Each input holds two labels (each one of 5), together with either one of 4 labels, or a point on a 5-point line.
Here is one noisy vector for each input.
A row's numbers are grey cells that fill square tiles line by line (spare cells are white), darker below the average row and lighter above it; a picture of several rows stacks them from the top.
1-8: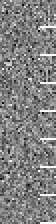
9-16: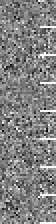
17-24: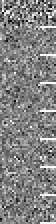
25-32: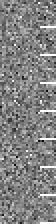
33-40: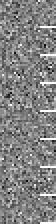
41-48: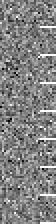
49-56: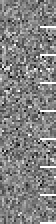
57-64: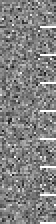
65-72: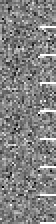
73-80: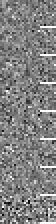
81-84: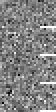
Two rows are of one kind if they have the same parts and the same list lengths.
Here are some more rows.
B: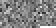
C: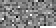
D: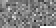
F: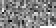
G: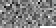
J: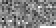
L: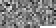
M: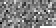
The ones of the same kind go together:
B, C, D, F, L
G, J, M

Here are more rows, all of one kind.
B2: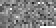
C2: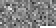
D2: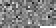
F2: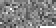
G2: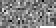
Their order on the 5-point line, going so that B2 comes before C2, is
B2, C2, F2, D2, G2.
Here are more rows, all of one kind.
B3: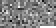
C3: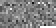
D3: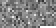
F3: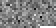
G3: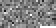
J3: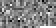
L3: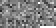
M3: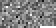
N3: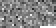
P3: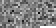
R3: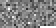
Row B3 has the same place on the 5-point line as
G3, M3 and N3.
